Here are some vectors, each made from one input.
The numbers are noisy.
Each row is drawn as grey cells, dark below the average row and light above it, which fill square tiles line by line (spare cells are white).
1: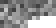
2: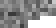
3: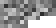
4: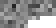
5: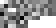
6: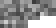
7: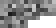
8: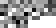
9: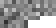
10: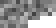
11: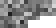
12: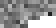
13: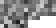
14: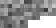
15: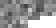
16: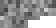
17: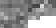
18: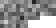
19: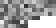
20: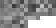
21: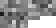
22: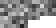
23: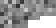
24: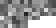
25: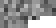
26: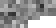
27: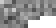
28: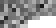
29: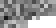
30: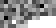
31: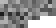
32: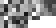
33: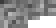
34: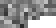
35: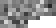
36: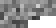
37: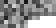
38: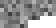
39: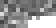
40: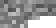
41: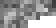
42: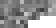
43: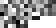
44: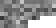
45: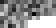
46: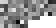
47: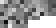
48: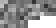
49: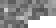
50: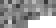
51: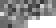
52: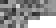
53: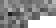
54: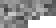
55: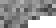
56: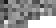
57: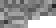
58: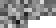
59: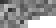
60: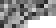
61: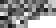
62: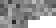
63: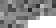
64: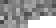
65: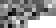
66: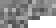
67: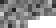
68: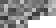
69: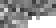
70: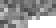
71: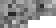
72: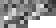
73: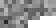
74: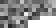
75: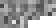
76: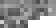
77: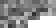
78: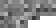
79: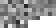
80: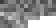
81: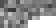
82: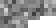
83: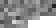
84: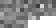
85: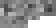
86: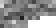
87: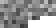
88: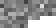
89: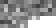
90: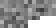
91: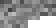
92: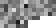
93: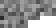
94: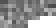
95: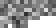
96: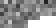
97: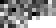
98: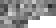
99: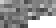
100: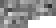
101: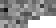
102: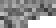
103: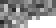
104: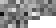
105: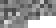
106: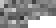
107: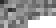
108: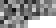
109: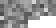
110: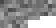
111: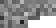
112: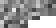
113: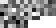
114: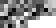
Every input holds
a node of an 8-node tree, together with either a point on a 5-point line, or a node of an 8-node tree.
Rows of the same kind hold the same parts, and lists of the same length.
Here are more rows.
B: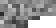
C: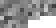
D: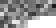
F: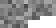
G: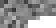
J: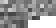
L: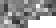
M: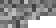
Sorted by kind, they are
B, F, J
C, D, G, L, M

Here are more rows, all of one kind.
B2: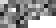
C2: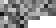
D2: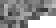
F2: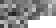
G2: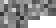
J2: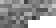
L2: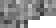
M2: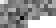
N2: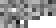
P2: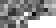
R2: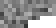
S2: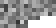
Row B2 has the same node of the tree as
G2 and S2.
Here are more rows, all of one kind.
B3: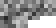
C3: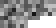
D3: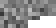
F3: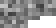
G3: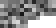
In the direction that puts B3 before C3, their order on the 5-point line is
G3, F3, D3, B3, C3.
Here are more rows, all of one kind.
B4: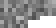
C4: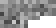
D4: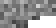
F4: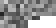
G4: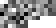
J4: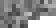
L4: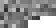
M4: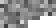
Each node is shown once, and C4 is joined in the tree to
B4 and G4.
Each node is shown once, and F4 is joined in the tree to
B4, D4 and J4.
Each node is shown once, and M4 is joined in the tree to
J4.
